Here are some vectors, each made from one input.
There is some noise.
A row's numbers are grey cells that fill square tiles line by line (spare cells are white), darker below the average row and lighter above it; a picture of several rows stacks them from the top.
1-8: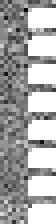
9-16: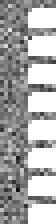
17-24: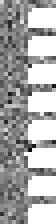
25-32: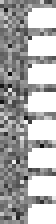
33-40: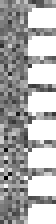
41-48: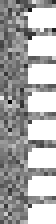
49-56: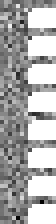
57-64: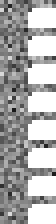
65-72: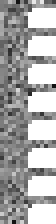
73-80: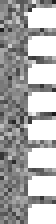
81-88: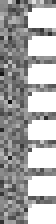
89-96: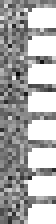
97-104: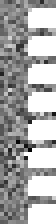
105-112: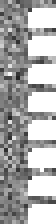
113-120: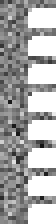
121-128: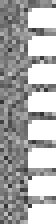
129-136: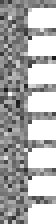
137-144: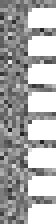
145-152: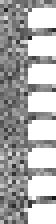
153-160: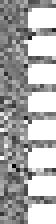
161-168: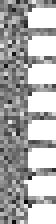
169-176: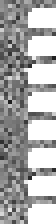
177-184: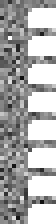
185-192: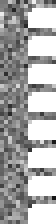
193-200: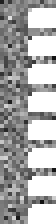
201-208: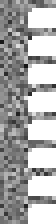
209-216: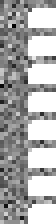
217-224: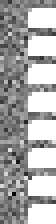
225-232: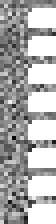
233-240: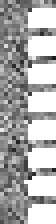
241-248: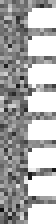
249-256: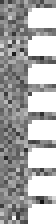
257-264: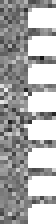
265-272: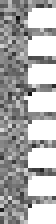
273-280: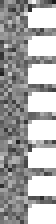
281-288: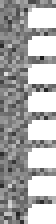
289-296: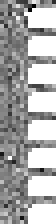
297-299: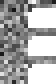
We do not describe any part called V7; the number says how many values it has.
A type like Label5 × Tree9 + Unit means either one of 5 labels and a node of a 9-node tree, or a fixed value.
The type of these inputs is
Bool × (Line6 + V7) + Line8.
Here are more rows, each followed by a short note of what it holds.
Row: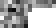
a point on an 8-point line
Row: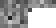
a point on an 8-point line
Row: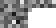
a point on a 6-point line and a true/false value
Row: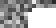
a point on an 8-point line
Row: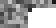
a point on an 8-point line
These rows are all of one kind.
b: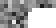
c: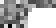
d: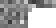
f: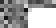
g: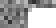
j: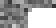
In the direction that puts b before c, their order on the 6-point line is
b, c, j, f, g, d.
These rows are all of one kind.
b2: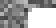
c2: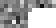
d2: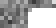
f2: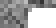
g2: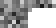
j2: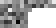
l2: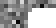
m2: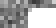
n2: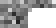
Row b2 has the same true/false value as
d2, f2 and m2.
